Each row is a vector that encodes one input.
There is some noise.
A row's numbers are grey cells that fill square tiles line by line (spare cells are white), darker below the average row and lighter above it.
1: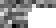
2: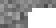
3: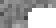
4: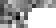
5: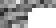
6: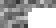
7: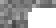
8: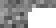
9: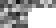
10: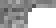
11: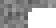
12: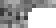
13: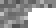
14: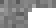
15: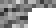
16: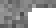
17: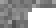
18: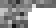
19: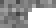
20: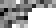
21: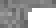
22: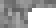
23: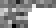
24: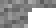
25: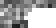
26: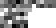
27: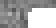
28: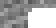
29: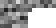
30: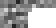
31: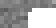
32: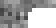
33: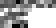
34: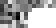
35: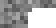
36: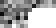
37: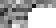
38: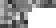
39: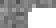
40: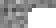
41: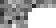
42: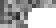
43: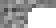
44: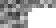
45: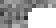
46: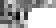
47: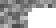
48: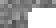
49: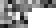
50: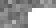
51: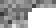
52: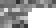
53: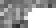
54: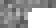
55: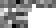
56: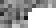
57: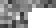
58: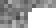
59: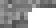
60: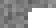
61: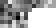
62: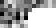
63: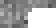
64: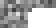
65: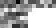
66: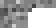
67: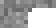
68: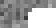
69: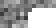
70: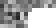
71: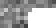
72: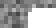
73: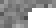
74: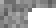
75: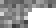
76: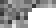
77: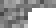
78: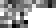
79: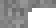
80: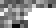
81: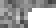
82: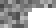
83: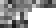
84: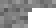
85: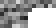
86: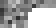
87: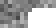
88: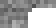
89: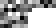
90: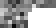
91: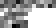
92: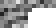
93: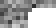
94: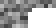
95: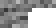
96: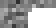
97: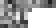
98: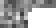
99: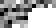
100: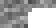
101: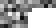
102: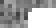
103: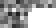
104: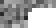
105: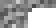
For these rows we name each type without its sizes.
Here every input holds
four true/false values, together with either a point on a circle, or a fixed value.
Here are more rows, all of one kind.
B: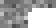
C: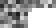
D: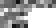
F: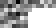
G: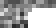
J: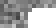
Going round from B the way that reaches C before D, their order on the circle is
B, F, C, G, J, D.
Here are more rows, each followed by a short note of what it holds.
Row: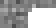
four true/false values
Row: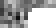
four true/false values
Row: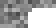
a point on a circle and four true/false values
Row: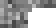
four true/false values
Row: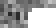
four true/false values
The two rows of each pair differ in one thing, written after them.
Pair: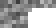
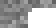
the place on the circle
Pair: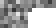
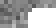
one of the four true/false values
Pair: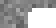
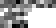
one of the four true/false values
